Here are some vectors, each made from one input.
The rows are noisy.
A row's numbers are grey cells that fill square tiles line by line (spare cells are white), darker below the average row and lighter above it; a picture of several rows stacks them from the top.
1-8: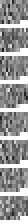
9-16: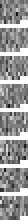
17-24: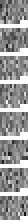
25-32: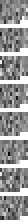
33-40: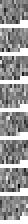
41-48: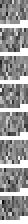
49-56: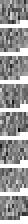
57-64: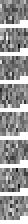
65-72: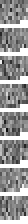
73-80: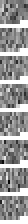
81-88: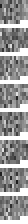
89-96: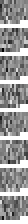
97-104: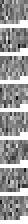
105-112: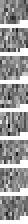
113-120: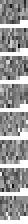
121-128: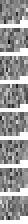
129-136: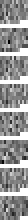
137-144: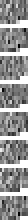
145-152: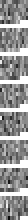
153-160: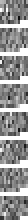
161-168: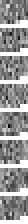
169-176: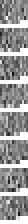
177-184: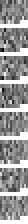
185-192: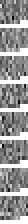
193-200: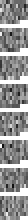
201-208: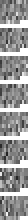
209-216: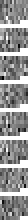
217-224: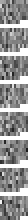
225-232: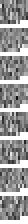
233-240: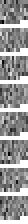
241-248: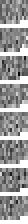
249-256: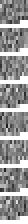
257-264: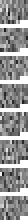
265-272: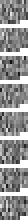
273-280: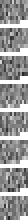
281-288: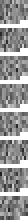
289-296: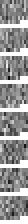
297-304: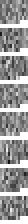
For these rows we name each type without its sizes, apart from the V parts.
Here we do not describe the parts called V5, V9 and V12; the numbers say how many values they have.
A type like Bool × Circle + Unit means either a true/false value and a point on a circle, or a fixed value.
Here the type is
(Line + V5) × V9 × V12 + List(Circle).
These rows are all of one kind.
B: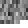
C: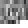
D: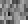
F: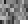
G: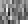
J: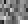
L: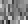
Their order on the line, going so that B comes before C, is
B, F, D, C, G, J, L.
